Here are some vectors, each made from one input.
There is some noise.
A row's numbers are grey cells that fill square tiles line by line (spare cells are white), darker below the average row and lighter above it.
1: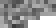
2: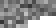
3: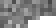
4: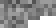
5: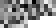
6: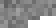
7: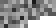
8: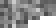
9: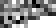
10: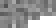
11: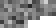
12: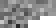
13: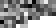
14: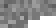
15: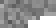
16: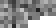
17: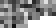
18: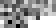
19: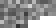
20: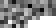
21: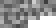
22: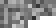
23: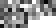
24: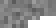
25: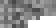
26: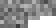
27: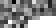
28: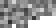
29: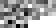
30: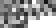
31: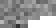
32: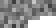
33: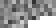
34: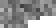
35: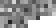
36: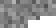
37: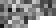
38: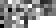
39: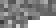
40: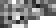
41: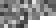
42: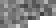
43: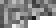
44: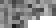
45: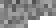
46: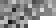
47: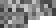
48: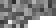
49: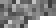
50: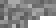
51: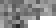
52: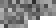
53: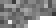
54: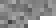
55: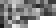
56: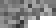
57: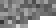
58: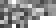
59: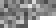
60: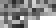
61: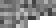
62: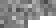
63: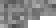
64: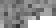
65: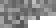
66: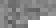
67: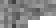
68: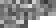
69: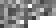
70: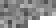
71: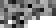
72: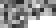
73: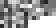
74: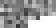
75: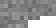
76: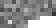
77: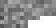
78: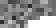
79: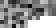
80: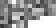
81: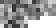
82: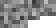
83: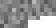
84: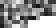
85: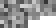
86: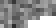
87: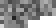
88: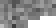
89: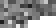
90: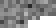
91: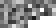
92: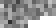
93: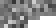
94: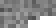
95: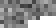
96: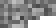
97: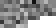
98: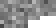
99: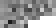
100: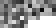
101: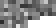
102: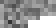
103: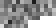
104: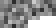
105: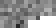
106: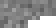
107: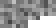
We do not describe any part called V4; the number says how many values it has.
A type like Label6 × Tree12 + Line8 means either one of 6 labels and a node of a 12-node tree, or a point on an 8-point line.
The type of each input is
(Circle5 + List2(V4)) × Line5.
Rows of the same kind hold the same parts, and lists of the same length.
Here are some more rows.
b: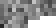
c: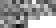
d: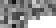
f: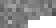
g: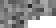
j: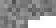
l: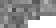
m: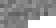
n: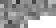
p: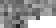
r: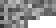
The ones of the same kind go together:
b, j
c, f, g, l, p, r
d, m
n

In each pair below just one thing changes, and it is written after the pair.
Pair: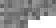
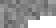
the place on the 5-point line
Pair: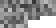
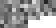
the value of V4 in item 2 of the list
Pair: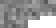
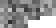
the place on the 5-point line
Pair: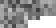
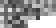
the value of V4 in item 2 of the list
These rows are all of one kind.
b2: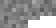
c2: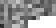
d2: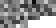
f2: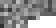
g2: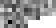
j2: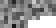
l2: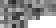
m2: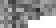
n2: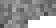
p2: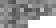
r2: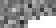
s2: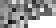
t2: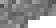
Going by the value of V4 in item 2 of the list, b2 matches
c2 and p2.
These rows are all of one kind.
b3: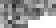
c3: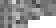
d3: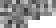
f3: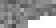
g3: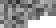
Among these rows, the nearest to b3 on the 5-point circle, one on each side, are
d3 and g3.
